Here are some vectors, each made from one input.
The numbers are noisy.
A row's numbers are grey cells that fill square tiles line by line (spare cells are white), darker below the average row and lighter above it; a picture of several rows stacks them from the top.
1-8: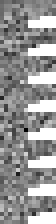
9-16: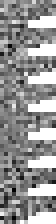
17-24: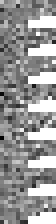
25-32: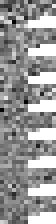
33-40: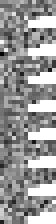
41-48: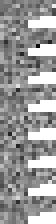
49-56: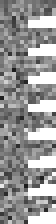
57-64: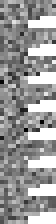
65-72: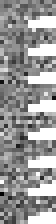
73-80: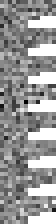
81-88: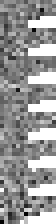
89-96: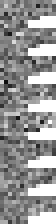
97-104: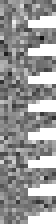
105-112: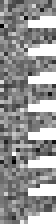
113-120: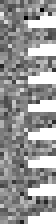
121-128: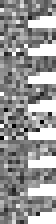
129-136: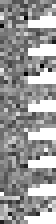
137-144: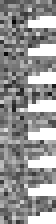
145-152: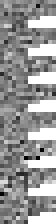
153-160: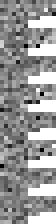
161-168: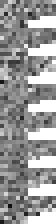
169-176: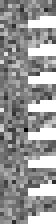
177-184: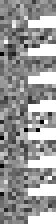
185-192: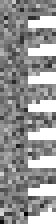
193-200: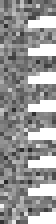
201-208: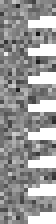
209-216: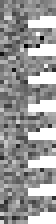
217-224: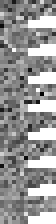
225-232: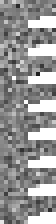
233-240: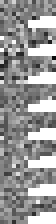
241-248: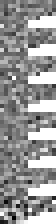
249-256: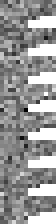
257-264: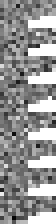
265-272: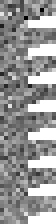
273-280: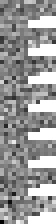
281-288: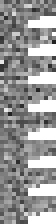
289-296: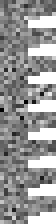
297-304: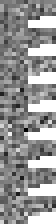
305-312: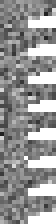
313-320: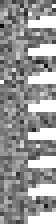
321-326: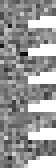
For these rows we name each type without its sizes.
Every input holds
two labels, together with either two labels, or five true/false values.
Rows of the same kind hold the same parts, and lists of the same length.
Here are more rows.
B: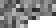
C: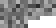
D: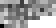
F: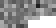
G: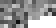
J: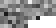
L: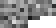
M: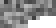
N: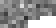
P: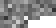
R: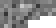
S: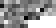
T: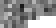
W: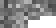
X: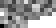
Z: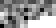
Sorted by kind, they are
B, C, F, G, J, L, M, N, P, R, T, W
D, S, X, Z

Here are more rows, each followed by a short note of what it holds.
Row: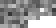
two labels and five true/false values
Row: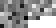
four labels
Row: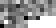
four labels
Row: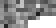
two labels and five true/false values
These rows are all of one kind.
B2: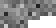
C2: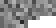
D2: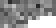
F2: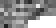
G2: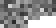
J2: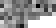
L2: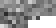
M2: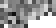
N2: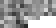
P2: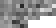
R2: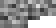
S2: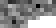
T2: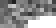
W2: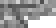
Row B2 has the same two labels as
D2, J2 and S2.
